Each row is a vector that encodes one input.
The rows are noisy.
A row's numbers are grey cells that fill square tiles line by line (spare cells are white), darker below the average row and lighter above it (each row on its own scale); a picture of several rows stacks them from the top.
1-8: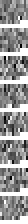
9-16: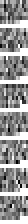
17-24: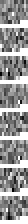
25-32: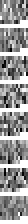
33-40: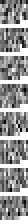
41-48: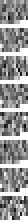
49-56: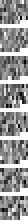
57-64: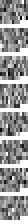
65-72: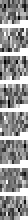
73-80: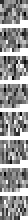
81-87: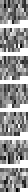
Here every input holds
either a node of a 10-node tree, or four true/false values.
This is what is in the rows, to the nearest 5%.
About 40% of them hold a node of a 10-node tree. The rest hold four true/false values.
